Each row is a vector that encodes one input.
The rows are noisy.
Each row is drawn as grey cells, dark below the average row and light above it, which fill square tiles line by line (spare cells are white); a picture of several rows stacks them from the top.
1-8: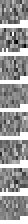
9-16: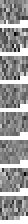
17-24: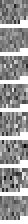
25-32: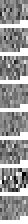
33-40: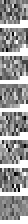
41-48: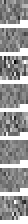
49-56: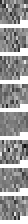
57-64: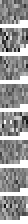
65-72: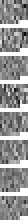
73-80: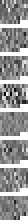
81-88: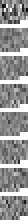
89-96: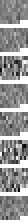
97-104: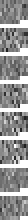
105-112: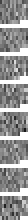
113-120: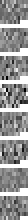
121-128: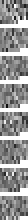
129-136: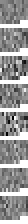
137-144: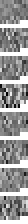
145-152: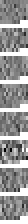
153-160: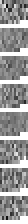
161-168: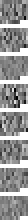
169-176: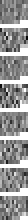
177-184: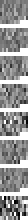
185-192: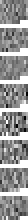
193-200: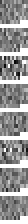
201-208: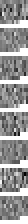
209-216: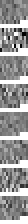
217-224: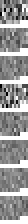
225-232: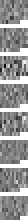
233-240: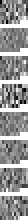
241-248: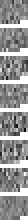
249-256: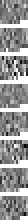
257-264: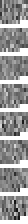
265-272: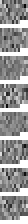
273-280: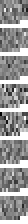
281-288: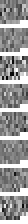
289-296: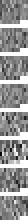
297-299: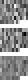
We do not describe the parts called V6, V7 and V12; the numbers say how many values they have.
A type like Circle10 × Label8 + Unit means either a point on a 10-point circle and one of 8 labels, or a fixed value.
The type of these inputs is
Bool × V12 + (Line4 × V6 + V7) × Tree9.
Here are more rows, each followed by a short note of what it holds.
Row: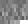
a node of a 9-node tree and a value of V7
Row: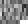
a true/false value and a value of V12
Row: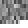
a node of a 9-node tree and a value of V7
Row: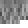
a node of a 9-node tree and a value of V7
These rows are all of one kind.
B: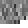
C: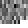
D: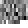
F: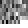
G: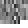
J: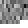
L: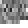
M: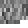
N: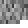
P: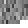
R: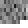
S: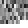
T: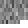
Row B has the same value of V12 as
J, P and S.
